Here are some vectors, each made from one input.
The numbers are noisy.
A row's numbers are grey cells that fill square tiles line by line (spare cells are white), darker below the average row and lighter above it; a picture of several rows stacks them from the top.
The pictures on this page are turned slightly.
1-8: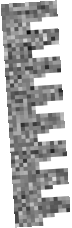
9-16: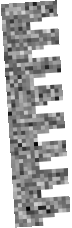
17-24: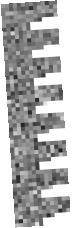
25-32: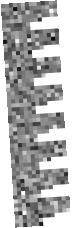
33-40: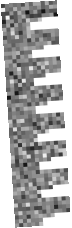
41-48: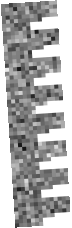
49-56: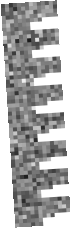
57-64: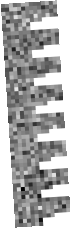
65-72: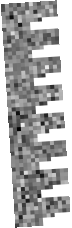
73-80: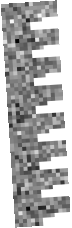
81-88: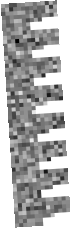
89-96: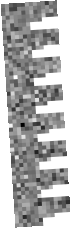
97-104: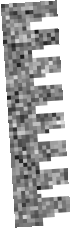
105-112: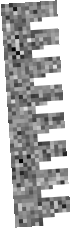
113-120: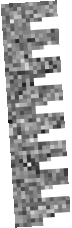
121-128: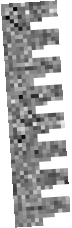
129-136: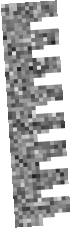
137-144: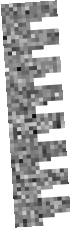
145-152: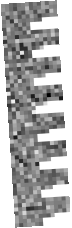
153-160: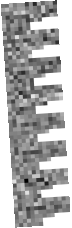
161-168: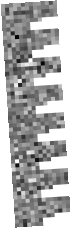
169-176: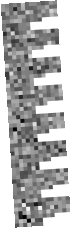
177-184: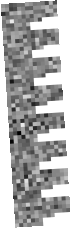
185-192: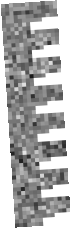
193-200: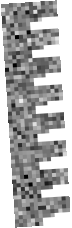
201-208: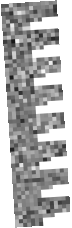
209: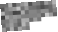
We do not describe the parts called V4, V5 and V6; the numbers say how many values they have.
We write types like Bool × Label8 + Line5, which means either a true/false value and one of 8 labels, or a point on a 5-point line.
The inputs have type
Tree7 × Tree7 × V6 + Tree8 + V4 × V5.
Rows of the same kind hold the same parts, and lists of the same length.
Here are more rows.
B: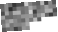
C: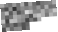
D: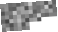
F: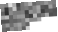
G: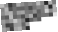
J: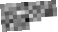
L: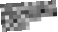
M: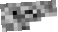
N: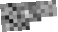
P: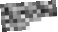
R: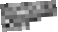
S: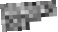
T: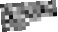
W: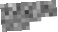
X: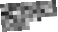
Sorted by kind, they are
B, C, D, G, N, X
F, L, M, P, T, W
J, R, S

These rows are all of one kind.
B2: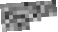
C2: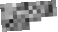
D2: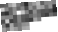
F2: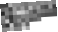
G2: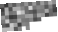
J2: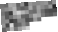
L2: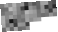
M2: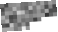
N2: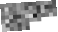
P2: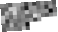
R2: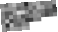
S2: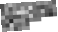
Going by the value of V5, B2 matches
L2 and N2.
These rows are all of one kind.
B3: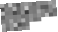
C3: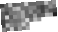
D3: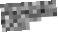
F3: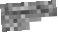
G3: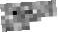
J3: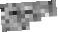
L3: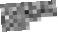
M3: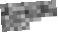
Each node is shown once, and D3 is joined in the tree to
F3 and L3.
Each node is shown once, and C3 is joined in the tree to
M3.
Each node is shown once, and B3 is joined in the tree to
M3.
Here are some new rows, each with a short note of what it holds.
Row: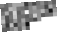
a value of V4 and a value of V5
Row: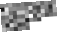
a value of V4 and a value of V5
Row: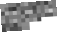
a node of each of two 7-node trees and a value of V6
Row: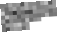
a node of an 8-node tree
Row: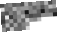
a node of an 8-node tree
